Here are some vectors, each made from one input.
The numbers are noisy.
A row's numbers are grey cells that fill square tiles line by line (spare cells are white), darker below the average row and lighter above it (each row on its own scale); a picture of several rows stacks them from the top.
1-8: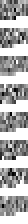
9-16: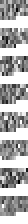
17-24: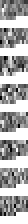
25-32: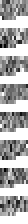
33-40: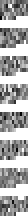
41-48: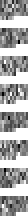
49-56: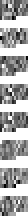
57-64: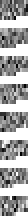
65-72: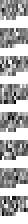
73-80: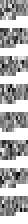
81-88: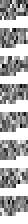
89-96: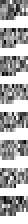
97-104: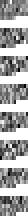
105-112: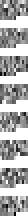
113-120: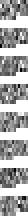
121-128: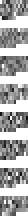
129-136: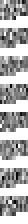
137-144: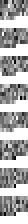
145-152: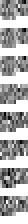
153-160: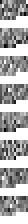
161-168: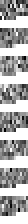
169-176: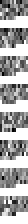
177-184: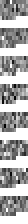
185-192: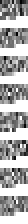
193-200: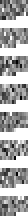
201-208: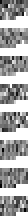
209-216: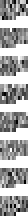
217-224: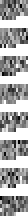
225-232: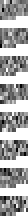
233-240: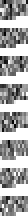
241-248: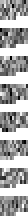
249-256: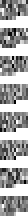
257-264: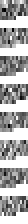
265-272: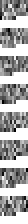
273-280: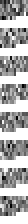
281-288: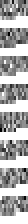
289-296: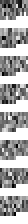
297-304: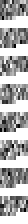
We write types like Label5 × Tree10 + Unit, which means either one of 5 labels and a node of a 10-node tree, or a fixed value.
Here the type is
(Label5 + Line13) × Tree8.
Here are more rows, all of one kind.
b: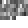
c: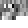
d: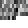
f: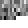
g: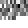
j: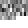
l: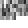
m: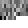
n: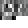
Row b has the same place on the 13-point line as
d and n.
